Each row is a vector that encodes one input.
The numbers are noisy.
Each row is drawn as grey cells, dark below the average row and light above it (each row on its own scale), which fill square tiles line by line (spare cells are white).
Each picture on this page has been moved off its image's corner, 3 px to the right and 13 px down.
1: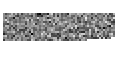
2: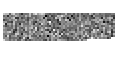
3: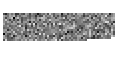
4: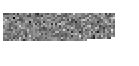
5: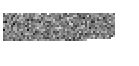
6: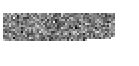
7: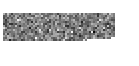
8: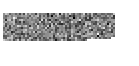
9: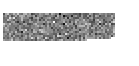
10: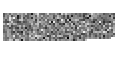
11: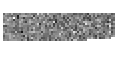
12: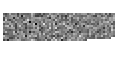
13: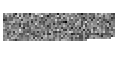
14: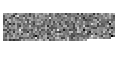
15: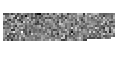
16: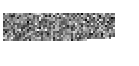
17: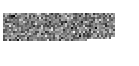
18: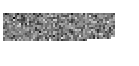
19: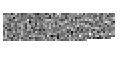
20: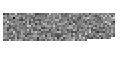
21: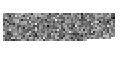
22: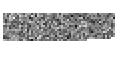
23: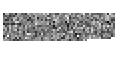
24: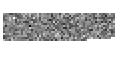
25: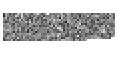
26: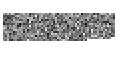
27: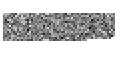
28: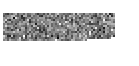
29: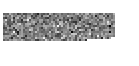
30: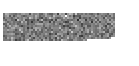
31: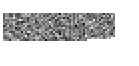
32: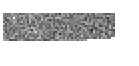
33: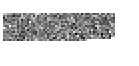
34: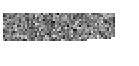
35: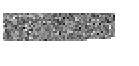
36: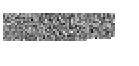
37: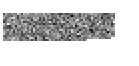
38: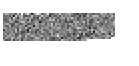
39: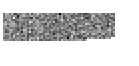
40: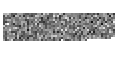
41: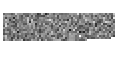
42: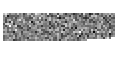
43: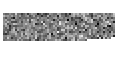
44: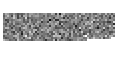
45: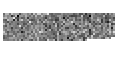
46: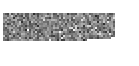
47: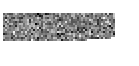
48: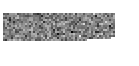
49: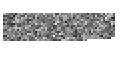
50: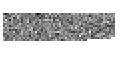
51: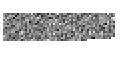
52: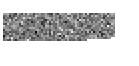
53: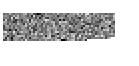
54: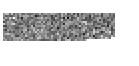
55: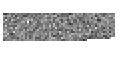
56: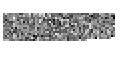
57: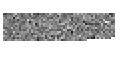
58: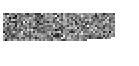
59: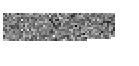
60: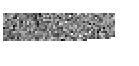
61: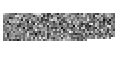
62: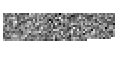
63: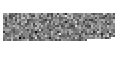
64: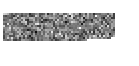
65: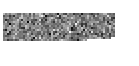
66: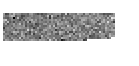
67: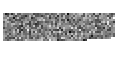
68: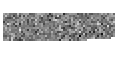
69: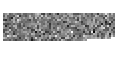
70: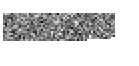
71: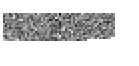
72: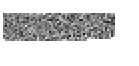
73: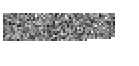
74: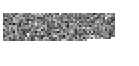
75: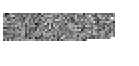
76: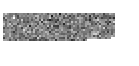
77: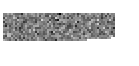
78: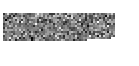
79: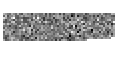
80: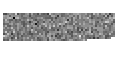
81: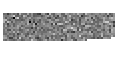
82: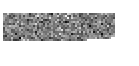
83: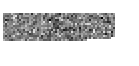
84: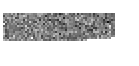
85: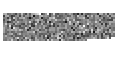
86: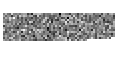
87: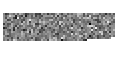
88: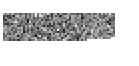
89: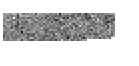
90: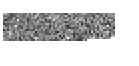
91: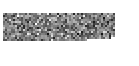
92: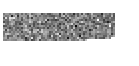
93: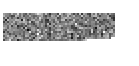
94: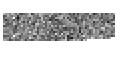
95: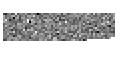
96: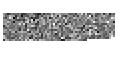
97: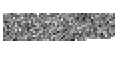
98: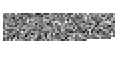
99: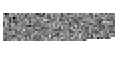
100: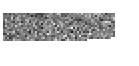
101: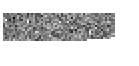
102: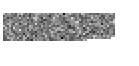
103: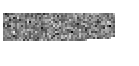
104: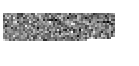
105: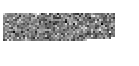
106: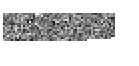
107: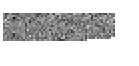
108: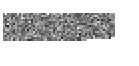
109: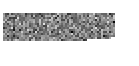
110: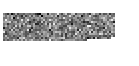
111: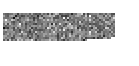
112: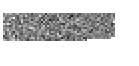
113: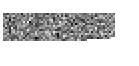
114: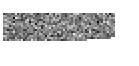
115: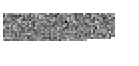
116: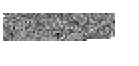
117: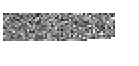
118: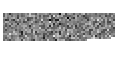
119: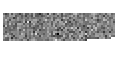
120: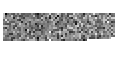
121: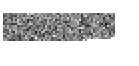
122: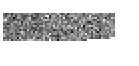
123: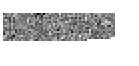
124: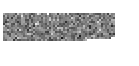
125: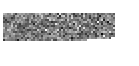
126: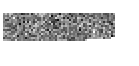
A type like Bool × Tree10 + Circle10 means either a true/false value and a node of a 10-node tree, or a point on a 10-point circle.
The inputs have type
Bool × Circle9 + Circle10.
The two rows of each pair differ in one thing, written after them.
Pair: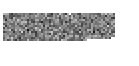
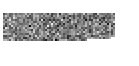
the true/false value
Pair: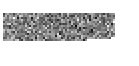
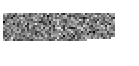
the true/false value
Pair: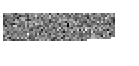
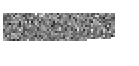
the place on the 9-point circle
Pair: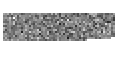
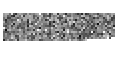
the true/false value
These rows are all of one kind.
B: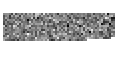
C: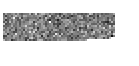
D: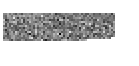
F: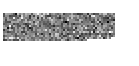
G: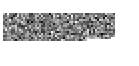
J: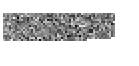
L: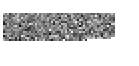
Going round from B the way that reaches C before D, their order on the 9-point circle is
B, C, D, F, J, G, L.
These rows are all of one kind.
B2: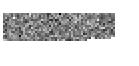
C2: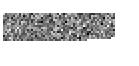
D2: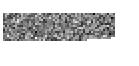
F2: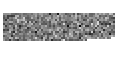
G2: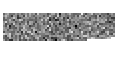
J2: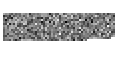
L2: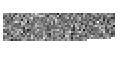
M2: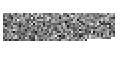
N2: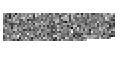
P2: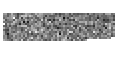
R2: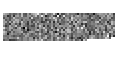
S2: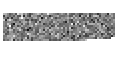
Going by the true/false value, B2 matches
G2 and P2.
